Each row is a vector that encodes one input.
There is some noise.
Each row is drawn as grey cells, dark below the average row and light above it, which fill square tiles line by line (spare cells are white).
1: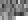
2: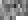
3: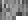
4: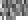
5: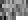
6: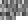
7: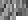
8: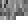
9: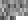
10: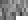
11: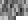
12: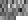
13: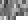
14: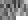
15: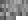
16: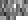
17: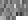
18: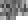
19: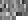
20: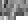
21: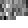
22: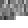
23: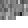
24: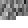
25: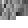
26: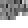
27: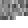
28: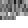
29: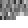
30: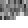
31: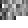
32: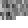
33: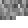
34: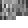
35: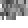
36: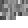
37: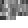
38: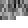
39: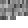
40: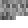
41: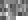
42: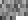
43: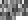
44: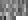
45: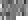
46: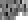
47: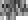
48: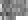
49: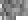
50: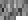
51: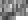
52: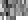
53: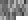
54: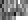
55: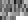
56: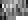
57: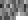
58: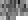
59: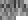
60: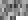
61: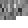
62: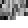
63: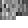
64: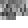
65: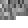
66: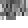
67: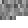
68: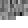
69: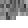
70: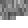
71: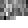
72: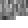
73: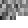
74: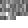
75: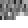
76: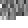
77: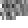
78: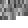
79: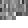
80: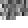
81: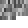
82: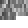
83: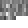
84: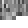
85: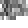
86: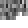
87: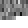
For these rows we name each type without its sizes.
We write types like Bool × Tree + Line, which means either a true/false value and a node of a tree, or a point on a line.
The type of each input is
Line × Tree.
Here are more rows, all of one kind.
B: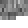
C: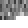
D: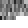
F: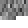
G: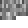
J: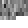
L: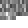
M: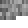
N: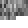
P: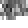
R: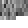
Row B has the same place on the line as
J, N, P and R.
